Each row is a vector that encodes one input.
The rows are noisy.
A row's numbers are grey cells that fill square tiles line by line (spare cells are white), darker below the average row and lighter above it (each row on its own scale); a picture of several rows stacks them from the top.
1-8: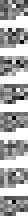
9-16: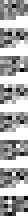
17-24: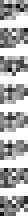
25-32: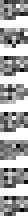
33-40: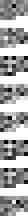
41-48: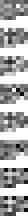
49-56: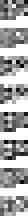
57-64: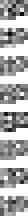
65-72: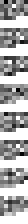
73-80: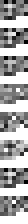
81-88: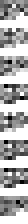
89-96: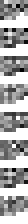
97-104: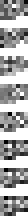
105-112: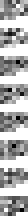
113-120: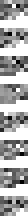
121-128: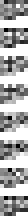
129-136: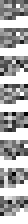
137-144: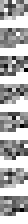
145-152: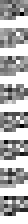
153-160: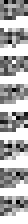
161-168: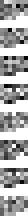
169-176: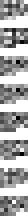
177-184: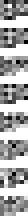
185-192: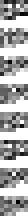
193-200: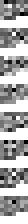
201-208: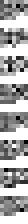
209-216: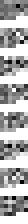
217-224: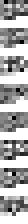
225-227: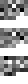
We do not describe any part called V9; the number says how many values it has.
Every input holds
a list of up to two items, each a true/false value and a value of V9.
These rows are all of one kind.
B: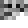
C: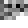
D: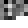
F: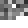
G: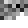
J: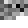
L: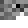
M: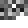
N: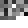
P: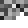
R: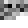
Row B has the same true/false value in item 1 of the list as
D, F and N.
